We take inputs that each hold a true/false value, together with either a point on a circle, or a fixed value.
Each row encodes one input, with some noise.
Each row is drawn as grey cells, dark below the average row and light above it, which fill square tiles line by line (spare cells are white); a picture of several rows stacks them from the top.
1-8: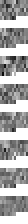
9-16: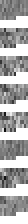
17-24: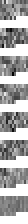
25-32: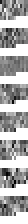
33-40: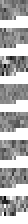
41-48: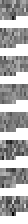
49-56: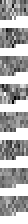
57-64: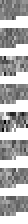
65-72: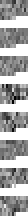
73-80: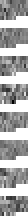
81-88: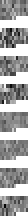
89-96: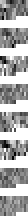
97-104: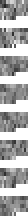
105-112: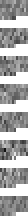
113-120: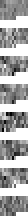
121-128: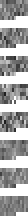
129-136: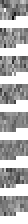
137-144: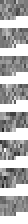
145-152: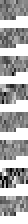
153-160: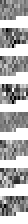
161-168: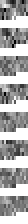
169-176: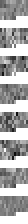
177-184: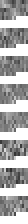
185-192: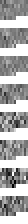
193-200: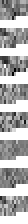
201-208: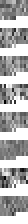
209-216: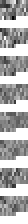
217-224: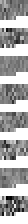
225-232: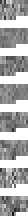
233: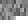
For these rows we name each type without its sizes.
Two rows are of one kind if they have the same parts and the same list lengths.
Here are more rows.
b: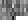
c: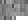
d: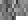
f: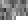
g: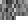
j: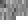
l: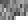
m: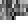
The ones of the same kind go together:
b, c, d, g, j, l
f, m

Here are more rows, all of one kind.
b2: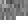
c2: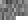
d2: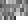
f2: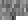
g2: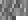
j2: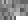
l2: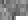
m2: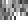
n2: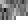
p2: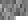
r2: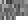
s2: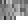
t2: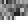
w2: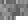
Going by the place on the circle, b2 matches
d2, g2, l2 and m2.
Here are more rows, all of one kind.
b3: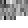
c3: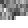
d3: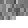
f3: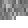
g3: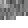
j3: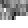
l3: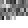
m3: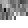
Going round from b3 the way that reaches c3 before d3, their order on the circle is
b3, m3, f3, c3, j3, g3, d3, l3.
